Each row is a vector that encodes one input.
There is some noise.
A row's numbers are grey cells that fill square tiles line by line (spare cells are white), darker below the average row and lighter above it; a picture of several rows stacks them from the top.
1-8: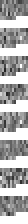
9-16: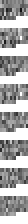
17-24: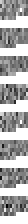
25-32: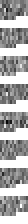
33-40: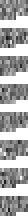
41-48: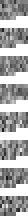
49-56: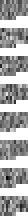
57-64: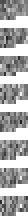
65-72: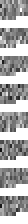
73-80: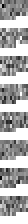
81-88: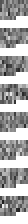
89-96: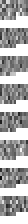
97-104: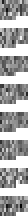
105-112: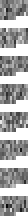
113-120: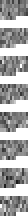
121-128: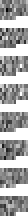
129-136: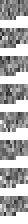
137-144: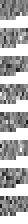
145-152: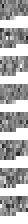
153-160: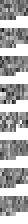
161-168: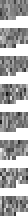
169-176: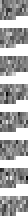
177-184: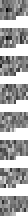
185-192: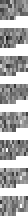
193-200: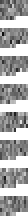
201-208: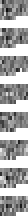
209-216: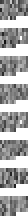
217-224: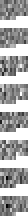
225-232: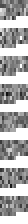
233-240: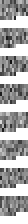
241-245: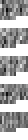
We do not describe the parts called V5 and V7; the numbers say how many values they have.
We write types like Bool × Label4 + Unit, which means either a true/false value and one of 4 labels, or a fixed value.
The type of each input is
(Bool × V5 + Line3 × Line4) × V7.
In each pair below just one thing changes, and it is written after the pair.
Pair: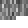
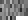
the true/false value
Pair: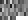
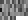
the value of V5
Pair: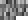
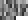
the true/false value
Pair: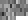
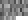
the value of V5
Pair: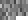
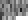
the value of V5
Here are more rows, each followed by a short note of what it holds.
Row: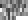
a true/false value, a value of V5 and a value of V7
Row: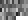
a point on a 3-point line, a point on a 4-point line and a value of V7
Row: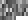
a point on a 3-point line, a point on a 4-point line and a value of V7
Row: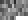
a true/false value, a value of V5 and a value of V7
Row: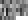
a point on a 3-point line, a point on a 4-point line and a value of V7
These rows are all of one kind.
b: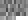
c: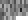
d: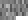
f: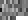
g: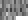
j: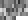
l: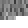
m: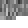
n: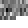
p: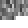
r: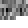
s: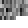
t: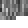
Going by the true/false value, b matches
m and t.
